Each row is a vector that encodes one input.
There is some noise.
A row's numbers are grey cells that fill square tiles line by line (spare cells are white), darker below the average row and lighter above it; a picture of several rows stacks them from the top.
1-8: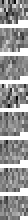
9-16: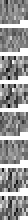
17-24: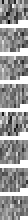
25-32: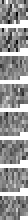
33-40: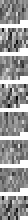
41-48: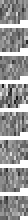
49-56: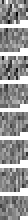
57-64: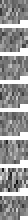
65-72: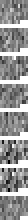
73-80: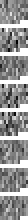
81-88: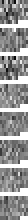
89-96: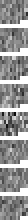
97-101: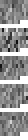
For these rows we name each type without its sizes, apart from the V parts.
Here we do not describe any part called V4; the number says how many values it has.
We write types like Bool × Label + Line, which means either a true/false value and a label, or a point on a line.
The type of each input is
Line + (Tree + Unit) × V4.
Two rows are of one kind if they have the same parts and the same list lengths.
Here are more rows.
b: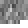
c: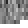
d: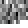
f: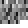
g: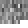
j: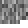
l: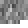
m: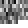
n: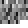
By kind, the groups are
b, c, j, l
d, f, m, n
g

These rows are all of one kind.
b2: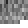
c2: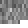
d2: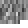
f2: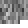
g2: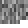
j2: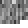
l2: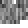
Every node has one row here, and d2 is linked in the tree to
f2.
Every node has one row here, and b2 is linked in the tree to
c2 and g2.
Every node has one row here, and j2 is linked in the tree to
c2 and l2.
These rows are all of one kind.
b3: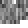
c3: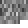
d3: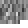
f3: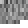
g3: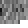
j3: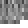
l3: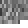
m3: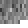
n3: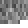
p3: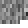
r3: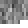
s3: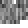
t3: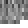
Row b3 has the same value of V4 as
p3 and s3.
